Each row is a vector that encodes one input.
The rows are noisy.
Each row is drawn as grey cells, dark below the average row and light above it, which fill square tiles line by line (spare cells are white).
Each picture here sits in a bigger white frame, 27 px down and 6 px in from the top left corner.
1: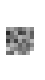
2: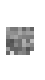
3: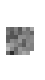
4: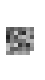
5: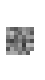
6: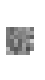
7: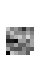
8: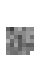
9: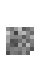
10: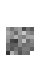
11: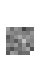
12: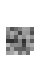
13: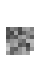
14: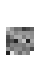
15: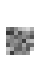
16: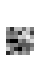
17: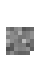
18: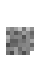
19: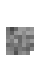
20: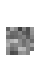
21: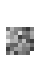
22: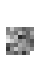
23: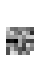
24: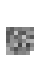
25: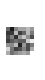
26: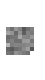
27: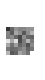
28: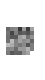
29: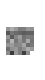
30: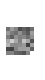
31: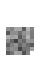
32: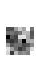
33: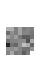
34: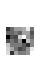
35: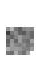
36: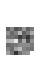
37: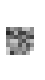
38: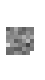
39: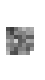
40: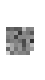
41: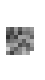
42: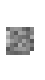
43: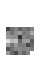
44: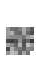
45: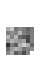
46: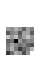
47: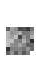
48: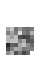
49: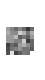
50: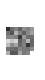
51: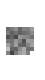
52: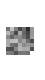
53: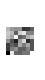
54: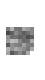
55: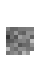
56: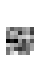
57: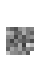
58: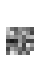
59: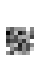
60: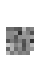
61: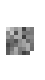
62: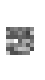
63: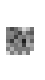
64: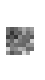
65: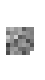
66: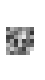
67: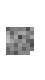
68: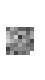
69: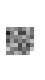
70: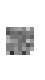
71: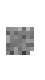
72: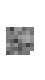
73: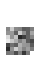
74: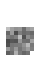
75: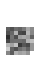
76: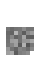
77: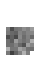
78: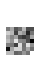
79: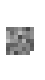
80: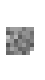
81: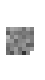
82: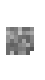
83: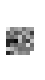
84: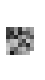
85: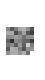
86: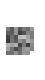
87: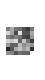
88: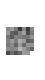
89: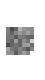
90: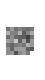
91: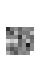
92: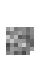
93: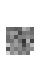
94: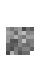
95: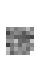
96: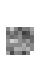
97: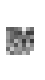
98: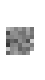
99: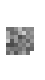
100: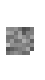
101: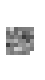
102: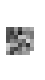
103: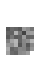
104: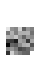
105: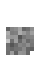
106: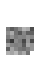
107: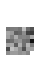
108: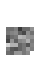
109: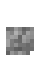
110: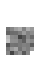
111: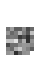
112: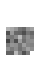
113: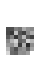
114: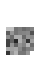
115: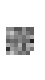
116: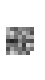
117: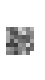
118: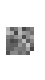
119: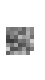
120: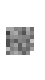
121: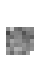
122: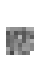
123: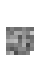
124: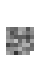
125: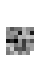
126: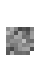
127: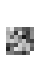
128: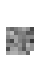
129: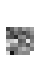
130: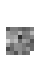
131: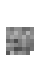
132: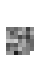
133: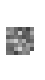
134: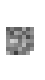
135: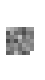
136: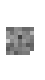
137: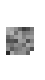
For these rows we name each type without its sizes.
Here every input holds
either a point on a line, or a list of points on a circle.
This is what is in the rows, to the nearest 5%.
About 15% of them hold a point on a line. The rest are lists of points on a circle.
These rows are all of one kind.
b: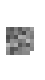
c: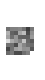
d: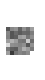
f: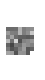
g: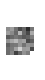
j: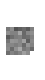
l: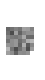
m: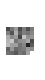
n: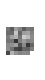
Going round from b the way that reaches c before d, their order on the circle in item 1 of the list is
b, g, j, l, f, n, m, c, d.
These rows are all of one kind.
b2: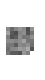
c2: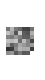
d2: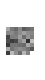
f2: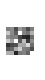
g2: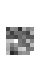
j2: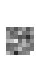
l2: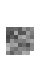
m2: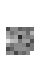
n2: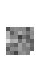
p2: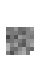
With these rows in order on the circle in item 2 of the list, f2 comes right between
j2 and n2.
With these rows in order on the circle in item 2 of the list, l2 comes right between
b2 and j2.
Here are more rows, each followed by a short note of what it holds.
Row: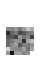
a list of one item
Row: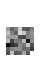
a list of two items
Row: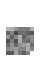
a list of one item
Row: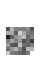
the empty list
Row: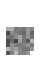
a list of one item
